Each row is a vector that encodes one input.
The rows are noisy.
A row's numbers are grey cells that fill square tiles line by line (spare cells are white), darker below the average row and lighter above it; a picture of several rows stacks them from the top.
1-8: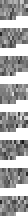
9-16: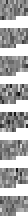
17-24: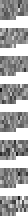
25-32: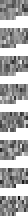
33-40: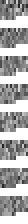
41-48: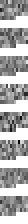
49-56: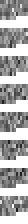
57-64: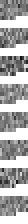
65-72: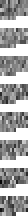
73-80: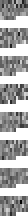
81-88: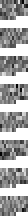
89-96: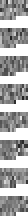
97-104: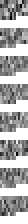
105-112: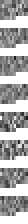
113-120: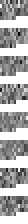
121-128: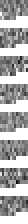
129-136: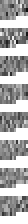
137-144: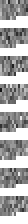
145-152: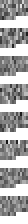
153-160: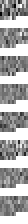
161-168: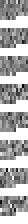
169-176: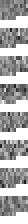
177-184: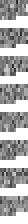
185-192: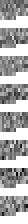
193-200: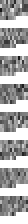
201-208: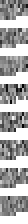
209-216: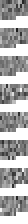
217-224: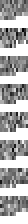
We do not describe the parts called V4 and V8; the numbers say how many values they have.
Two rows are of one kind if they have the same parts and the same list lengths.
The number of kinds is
2.
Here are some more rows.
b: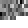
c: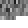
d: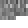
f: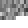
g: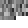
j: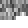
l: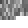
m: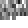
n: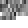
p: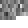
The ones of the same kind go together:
b, g, j, m
c, d, f, l, n, p

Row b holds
a point on a 5-point line and a value of V4.
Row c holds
a point on a 6-point circle, a point on a 5-point line, a true/false value, a value of V4 and a value of V8.
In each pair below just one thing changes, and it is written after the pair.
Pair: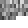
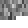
the place on the 6-point circle
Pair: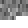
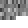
the true/false value
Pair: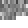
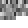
the value of V4
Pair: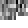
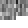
the true/false value
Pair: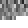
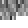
the value of V8
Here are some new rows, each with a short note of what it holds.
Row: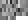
a point on a 5-point line and a value of V4
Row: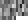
a point on a 6-point circle, a point on a 5-point line, a true/false value, a value of V4 and a value of V8
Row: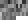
a point on a 6-point circle, a point on a 5-point line, a true/false value, a value of V4 and a value of V8
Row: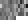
a point on a 5-point line and a value of V4
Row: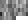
a point on a 5-point line and a value of V4
